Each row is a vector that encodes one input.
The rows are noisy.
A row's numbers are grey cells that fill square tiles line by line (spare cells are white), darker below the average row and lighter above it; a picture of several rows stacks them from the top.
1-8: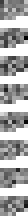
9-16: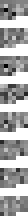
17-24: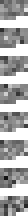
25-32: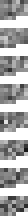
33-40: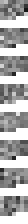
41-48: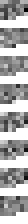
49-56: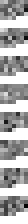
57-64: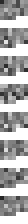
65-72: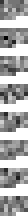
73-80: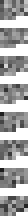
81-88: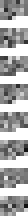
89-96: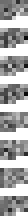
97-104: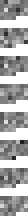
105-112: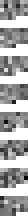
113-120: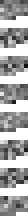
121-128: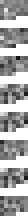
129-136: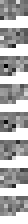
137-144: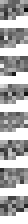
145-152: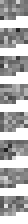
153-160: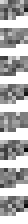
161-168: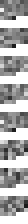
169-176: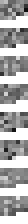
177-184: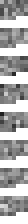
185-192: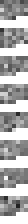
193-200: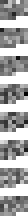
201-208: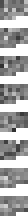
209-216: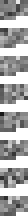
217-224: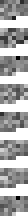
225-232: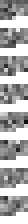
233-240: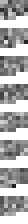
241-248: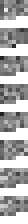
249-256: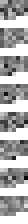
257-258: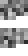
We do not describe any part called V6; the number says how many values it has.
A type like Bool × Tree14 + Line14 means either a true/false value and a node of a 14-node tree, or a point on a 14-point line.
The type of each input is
Label8 × Tree19 + V6.
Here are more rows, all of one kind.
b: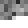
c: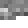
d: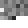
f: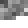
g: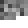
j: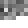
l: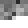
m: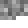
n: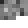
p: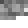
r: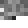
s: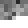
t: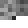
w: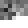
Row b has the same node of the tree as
c, f and p.
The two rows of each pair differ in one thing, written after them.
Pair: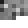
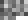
the label
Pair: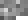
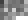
the label
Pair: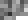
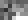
the label
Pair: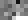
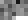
the node of the tree
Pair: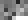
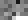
the node of the tree
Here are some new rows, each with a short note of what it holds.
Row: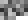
a value of V6
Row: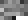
one of 8 labels and a node of a 19-node tree
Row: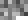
one of 8 labels and a node of a 19-node tree
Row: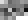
a value of V6
